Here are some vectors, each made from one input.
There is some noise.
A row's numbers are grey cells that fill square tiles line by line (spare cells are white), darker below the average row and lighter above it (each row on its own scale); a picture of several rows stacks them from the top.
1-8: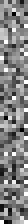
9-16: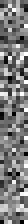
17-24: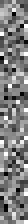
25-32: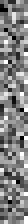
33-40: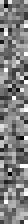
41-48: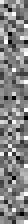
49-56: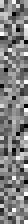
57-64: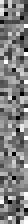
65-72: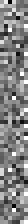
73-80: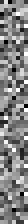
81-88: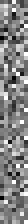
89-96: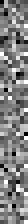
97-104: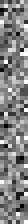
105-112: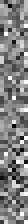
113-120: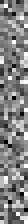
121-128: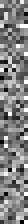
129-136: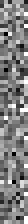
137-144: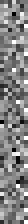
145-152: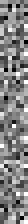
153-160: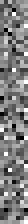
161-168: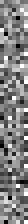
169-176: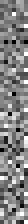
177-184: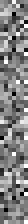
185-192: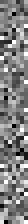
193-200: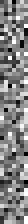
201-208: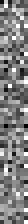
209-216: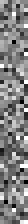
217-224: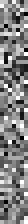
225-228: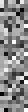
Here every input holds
a true/false value, together with either a fixed value, or a node of a 10-node tree.
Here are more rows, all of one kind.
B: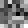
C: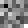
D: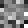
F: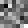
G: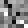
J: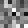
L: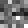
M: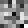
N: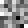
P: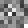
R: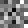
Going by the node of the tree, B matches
D, G, M and N.
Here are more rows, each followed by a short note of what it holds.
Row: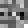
a true/false value
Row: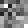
a true/false value
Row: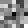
a true/false value
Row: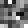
a node of a 10-node tree and a true/false value
